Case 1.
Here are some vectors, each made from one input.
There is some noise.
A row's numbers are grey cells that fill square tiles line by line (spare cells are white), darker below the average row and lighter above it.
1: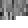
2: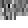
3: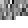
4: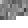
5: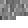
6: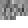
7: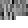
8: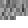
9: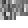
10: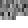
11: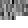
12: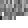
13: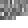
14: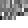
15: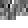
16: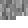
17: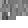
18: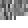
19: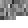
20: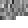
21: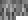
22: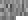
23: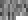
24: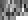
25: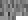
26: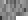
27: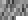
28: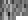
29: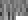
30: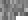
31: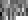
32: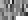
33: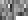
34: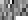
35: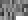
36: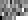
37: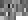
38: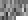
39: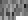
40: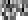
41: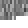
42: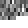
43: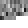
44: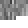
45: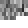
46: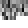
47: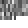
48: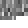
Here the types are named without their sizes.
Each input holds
either a point on a line, or three true/false values.
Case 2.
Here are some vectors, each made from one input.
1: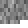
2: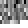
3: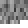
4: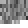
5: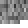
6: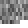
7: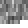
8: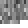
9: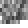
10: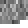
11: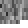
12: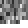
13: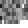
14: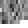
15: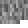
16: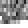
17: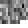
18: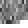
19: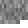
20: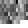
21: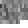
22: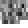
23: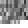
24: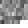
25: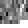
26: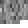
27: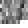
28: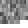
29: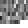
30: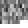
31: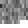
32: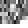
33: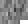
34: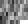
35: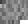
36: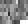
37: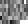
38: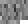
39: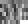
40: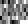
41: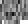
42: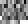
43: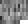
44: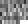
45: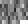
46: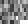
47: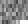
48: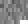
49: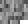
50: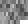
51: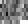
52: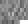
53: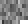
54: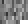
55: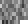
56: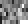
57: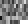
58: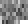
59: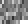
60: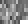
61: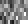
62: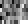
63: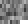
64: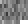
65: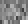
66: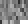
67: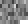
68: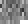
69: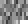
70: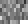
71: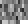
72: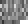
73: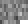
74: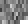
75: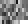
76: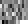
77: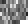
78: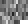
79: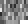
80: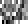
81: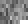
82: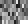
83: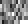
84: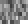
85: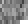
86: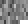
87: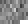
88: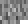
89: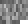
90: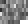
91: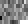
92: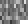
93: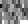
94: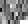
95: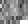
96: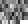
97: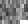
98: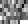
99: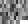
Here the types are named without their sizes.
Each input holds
a label, together with either a fixed value, or four true/false values.
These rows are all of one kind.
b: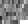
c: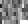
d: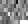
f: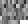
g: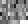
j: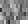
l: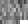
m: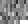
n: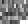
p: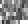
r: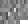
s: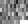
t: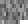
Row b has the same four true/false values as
c, j, l and s.
